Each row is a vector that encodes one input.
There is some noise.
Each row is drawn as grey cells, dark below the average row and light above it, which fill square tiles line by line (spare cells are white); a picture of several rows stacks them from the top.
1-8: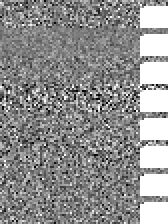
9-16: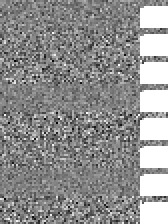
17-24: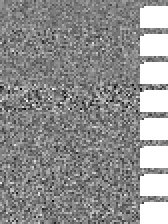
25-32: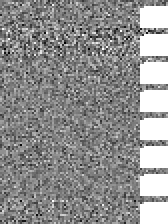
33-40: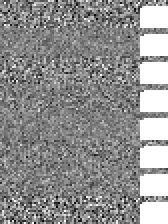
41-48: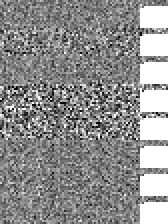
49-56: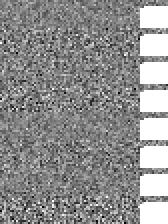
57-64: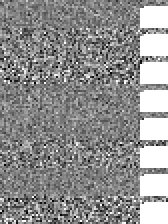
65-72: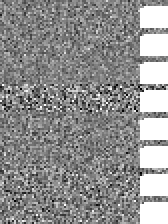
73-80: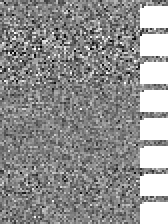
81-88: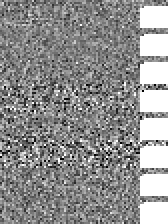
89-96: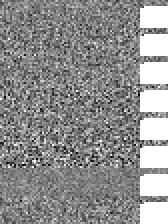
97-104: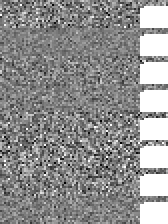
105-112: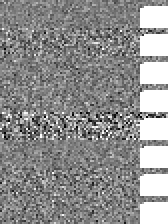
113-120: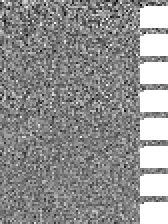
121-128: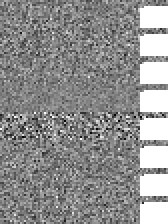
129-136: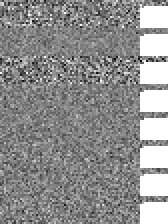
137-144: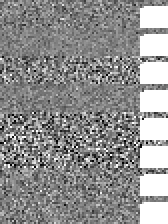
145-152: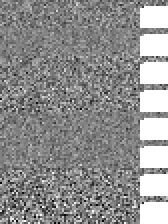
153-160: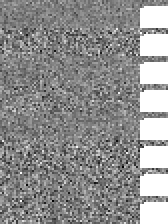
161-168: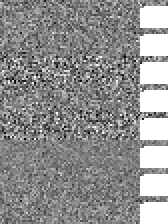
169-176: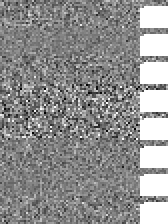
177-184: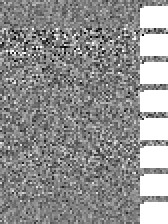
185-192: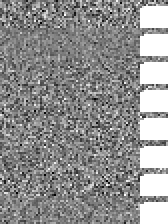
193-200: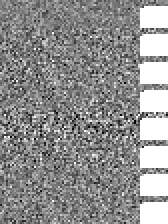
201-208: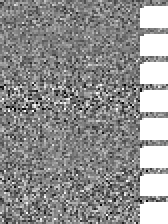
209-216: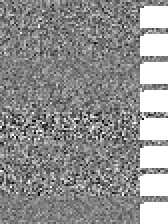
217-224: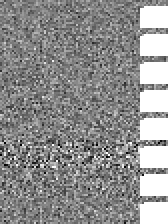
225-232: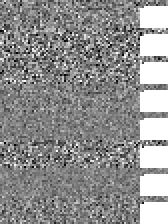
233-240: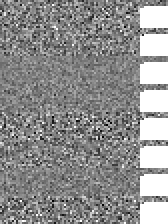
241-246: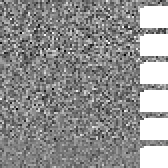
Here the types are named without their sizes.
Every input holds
either a point on a circle, or four true/false values.
